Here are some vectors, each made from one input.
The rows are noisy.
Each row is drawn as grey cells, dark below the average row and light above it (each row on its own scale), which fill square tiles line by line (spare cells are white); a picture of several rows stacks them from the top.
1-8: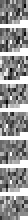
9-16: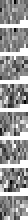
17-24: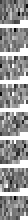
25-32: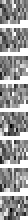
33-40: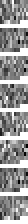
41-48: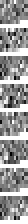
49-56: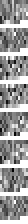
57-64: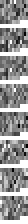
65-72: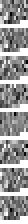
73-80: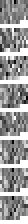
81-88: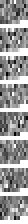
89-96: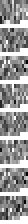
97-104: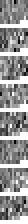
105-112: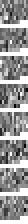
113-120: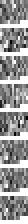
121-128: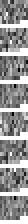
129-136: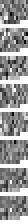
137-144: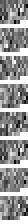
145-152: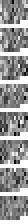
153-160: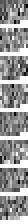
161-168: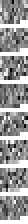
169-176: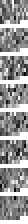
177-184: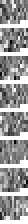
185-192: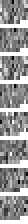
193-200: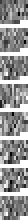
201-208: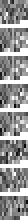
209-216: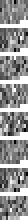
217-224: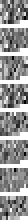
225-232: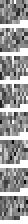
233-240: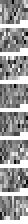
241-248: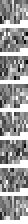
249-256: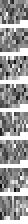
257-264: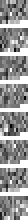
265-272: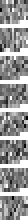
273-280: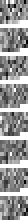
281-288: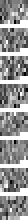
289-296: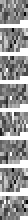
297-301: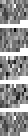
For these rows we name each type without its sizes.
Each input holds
either a point on a circle, or a node of a tree.
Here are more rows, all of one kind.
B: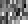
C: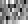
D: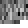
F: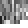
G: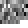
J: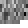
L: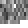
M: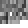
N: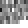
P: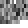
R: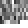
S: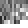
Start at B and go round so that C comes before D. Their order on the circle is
B, M, C, N, D, S, F, R, L, J, G, P.
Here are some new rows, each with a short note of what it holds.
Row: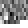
a node of a tree
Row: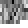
a node of a tree
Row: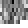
a node of a tree
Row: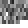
a node of a tree
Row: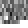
a node of a tree
